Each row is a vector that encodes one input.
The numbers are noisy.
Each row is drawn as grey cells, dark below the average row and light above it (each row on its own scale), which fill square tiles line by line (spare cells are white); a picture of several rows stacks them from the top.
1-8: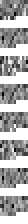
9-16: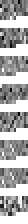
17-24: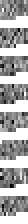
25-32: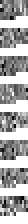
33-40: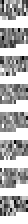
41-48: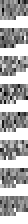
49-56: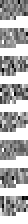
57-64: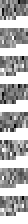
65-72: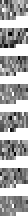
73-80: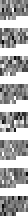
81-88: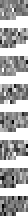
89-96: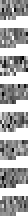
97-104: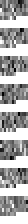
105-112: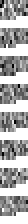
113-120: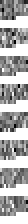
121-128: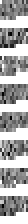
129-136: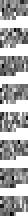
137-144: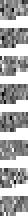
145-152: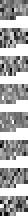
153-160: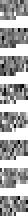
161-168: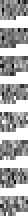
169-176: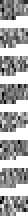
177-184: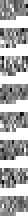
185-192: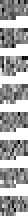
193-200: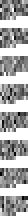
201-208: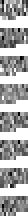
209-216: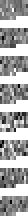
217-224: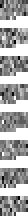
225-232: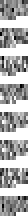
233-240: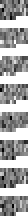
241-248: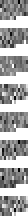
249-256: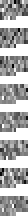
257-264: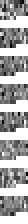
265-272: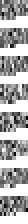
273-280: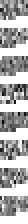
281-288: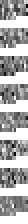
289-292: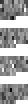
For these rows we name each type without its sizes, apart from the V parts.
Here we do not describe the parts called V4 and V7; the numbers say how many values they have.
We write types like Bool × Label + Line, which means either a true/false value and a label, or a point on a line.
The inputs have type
(Bool × Bool × Bool × Bool + Label) × V4 + V7.
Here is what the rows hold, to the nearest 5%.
About 85% of them hold a value of V4, together with either a label, or four true/false values. The rest hold a value of V7.
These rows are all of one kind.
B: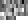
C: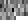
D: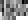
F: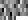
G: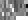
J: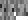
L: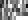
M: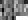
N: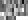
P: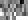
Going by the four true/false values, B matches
C and N.
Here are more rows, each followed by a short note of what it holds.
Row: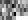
a value of V7
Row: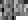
four true/false values and a value of V4
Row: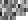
a value of V7
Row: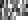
four true/false values and a value of V4
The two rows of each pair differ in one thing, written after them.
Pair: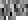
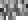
one of the four true/false values
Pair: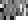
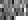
one of the four true/false values
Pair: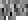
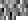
one of the four true/false values
